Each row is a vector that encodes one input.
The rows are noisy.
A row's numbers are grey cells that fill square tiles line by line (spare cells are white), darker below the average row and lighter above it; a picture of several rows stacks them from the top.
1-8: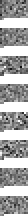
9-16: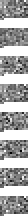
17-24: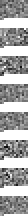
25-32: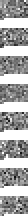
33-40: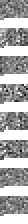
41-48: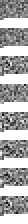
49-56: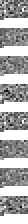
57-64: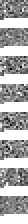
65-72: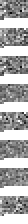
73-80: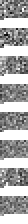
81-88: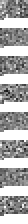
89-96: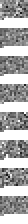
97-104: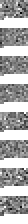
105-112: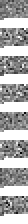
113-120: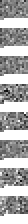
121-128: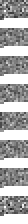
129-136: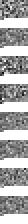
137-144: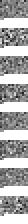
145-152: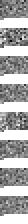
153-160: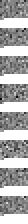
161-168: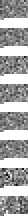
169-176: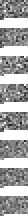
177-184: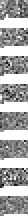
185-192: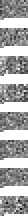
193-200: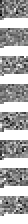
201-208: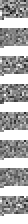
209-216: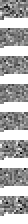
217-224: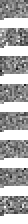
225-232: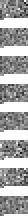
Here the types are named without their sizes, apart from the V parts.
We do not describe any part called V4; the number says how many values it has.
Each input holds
either a point on a line and a value of V4, or three true/false values.
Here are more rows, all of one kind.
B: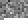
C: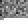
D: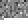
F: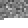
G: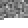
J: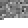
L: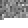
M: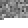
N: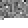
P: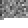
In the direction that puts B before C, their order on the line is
B, F, G, J, M, L, D, P, C, N.
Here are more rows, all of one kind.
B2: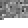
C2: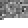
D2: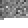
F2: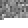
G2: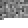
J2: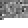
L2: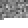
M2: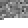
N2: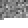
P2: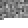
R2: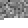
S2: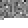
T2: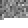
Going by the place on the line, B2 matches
G2, J2 and P2.
